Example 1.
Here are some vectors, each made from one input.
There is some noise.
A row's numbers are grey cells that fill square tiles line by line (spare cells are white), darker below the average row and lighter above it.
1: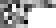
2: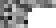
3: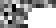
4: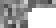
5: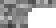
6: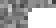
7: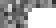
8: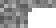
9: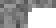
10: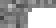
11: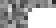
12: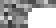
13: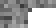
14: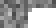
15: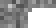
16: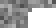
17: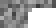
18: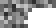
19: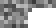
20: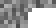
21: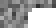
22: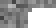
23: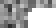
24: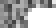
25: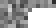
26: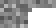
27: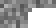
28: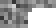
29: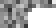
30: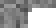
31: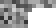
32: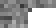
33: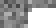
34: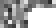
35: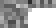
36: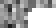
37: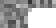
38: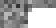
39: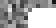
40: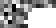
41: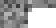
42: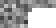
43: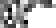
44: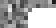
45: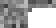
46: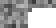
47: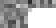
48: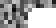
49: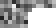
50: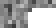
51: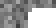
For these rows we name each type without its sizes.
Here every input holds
either a point on a line, or a node of a tree.
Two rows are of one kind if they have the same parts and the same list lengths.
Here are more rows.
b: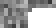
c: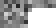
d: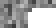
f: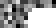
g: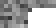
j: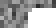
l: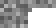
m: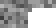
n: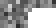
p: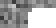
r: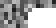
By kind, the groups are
b, d
c, f, g, j, l, m, n, p, r

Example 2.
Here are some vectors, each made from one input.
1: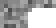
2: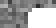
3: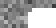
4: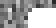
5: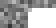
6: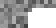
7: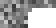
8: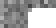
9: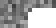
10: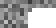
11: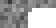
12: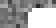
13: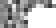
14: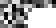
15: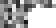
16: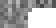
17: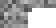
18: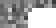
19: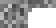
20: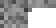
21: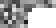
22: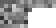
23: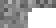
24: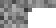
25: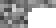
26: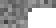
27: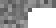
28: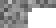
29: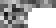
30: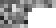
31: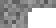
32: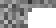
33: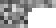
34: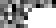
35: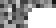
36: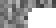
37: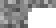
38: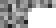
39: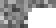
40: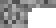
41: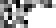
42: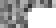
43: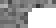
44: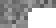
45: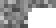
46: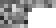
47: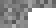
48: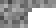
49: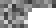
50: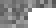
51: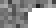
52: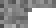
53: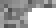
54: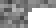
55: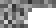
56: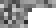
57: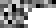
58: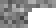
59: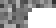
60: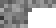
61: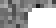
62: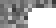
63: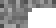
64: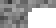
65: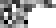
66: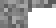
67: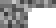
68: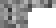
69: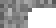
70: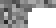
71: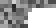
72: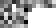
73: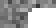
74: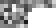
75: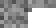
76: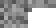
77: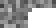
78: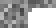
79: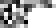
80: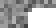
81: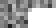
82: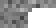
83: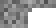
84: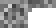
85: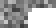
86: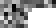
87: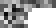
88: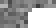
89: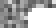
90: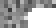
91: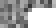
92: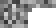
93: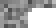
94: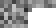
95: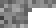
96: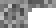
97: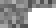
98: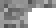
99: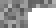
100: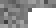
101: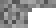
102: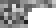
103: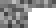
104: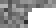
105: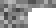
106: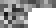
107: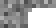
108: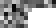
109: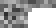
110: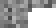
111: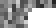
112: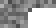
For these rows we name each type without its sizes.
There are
2 kinds of row.
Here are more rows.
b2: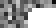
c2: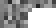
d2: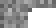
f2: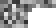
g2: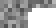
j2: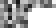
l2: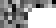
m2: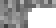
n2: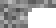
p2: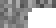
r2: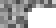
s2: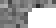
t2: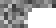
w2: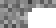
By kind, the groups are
b2, c2, d2, f2, l2, p2, s2
g2, j2, m2, n2, r2, t2, w2

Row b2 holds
a point on a circle.
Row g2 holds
a point on a line.
